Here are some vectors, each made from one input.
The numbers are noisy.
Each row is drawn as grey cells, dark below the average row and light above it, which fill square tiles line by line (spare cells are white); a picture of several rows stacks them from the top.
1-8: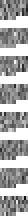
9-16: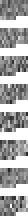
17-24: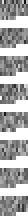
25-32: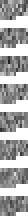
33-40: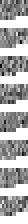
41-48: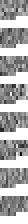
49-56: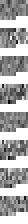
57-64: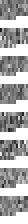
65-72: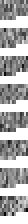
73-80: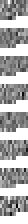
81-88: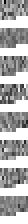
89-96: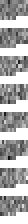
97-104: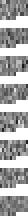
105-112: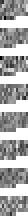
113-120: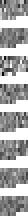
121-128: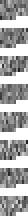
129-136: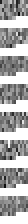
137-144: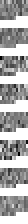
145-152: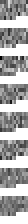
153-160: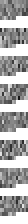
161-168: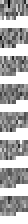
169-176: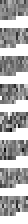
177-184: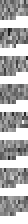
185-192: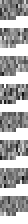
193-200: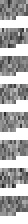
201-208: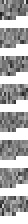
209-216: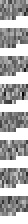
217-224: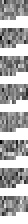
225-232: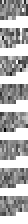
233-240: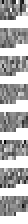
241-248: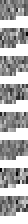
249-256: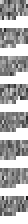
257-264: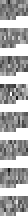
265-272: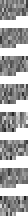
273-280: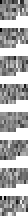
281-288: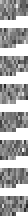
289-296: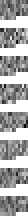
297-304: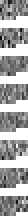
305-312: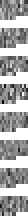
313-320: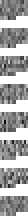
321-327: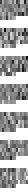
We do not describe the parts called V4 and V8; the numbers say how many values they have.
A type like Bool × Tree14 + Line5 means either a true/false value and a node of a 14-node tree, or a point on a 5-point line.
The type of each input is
Bool × (Tree9 + Unit) × V8 + Line9 × Line9 + V4.
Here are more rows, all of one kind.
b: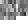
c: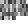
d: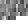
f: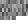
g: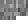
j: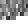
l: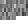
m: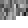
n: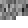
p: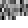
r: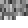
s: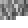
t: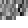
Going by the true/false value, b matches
g, m and t.
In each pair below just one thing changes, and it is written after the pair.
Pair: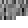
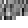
the value of V8
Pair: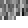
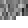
the true/false value
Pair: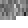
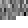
the node of the tree
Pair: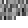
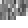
the node of the tree
